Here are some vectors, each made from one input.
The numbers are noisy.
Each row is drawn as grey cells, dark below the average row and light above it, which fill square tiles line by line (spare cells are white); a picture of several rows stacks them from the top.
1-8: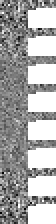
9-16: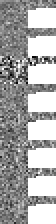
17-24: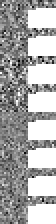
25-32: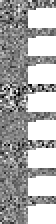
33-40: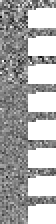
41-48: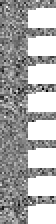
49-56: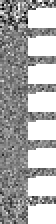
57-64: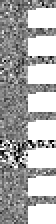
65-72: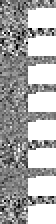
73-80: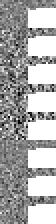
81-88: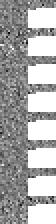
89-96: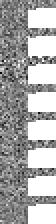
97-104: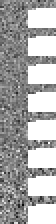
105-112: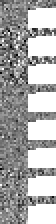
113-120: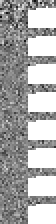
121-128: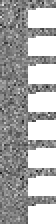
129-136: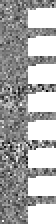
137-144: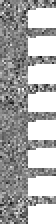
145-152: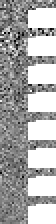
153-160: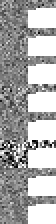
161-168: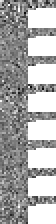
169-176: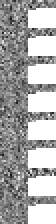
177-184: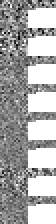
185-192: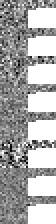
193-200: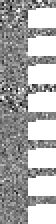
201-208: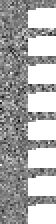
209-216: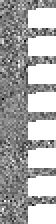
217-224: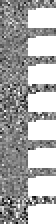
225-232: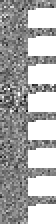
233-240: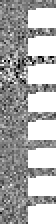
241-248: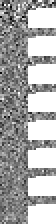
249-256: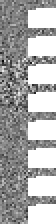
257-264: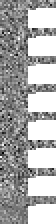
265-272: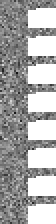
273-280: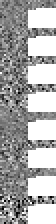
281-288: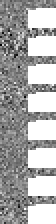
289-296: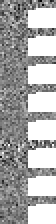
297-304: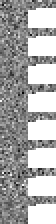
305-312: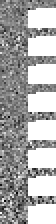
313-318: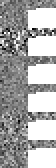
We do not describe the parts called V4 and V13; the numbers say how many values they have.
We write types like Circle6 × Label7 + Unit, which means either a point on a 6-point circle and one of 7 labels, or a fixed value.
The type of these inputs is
((Bool × Bool × Bool + Unit) × (Circle9 + Unit) + V4) × V13 + Line6.
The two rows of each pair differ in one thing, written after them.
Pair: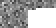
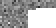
one of the three true/false values
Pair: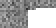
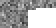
the place on the 9-point circle
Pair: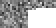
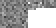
the place on the 9-point circle
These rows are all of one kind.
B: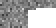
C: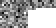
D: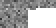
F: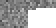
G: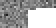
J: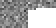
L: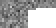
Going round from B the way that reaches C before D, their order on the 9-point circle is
B, J, C, F, D, G, L.
